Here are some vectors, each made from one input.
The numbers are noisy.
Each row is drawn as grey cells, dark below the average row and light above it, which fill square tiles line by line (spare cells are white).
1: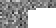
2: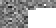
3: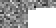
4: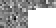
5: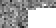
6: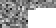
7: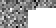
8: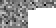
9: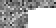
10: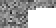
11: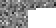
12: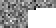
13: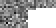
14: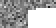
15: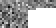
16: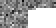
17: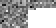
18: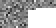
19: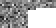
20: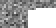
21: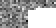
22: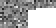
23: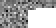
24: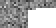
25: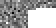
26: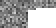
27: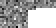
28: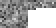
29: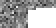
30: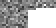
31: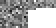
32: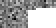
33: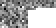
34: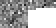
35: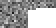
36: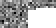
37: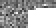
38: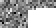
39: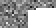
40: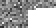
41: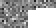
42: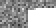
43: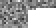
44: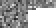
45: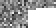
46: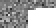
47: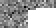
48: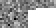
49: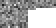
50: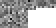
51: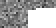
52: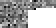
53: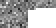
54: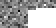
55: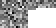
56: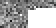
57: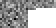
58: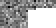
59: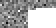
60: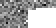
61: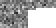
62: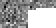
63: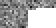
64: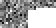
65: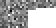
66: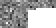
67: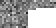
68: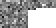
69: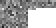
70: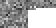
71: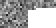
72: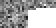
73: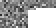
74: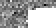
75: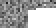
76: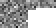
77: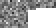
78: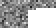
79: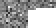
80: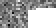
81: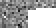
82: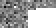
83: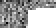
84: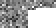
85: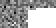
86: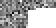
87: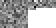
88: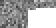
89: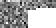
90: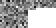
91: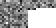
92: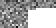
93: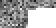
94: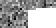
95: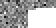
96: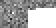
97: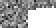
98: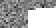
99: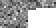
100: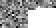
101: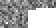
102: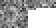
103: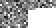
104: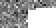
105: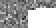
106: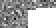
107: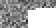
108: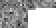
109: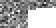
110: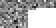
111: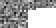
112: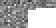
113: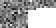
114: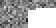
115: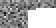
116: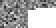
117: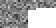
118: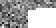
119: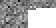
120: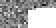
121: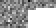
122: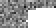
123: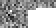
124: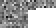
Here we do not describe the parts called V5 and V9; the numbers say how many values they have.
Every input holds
a point on an 8-point circle, together with either a true/false value and a value of V5, or a value of V9.
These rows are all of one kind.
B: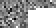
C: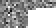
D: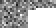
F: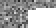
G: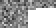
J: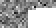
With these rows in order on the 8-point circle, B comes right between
D and F.
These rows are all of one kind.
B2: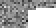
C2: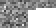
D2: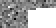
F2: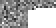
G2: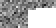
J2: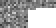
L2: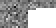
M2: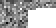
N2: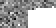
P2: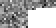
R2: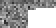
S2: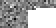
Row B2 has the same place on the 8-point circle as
C2, J2 and M2.
